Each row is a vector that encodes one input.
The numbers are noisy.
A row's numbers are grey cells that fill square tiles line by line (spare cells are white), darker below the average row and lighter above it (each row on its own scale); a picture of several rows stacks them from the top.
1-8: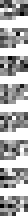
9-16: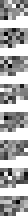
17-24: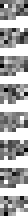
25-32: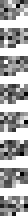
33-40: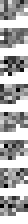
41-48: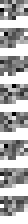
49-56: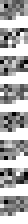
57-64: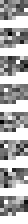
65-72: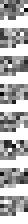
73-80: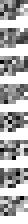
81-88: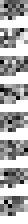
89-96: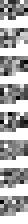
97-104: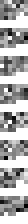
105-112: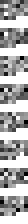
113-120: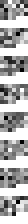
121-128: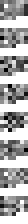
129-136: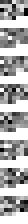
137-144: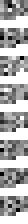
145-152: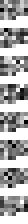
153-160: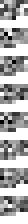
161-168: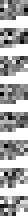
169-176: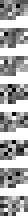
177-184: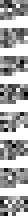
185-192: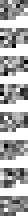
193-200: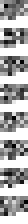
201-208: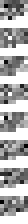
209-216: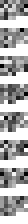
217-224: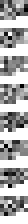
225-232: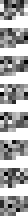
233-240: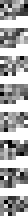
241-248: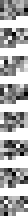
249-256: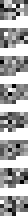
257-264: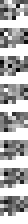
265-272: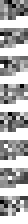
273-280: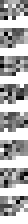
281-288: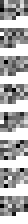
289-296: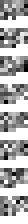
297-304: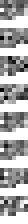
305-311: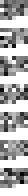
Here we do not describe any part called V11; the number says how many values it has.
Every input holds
a true/false value, together with either a point on a 10-point line, or a value of V11.
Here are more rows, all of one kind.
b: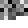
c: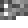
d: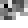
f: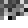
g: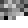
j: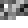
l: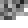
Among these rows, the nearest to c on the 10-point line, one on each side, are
b and f.
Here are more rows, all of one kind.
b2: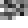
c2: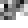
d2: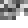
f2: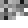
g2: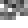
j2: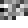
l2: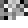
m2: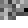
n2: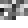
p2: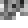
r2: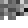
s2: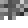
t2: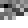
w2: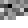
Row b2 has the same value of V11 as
n2, r2 and s2.
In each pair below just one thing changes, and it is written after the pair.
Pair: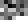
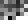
the true/false value
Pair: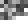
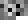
the true/false value
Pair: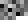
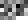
the place on the 10-point line
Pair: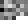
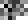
the place on the 10-point line
